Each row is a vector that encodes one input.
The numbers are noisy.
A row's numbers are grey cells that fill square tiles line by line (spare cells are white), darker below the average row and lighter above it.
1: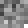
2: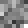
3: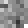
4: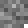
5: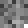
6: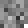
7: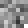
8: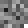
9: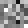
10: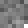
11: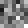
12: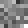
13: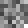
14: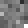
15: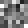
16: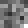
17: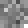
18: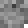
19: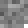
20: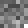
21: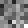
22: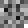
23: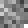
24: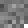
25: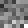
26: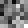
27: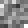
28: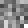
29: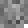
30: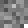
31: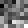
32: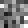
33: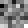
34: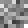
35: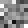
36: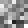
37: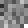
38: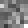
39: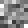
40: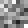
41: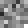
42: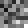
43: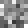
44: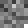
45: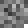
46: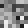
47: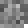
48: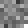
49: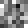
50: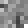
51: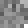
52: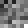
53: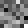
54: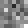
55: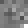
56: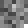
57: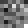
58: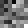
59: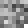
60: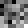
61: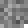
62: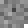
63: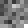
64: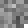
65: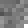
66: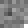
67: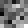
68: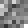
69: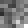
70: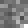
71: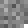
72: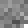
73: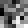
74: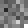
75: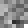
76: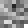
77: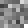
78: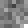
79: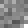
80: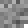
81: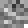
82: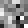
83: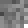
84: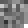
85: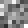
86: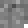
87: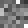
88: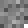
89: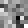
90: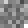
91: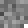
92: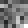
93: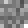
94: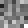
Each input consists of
a true/false value, together with either a point on an 11-point circle, or a fixed value.
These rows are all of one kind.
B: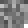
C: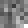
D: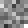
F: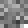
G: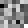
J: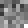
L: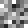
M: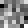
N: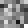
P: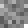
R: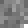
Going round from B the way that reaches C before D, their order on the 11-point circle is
B, M, N, G, F, R, C, J, L, D, P.
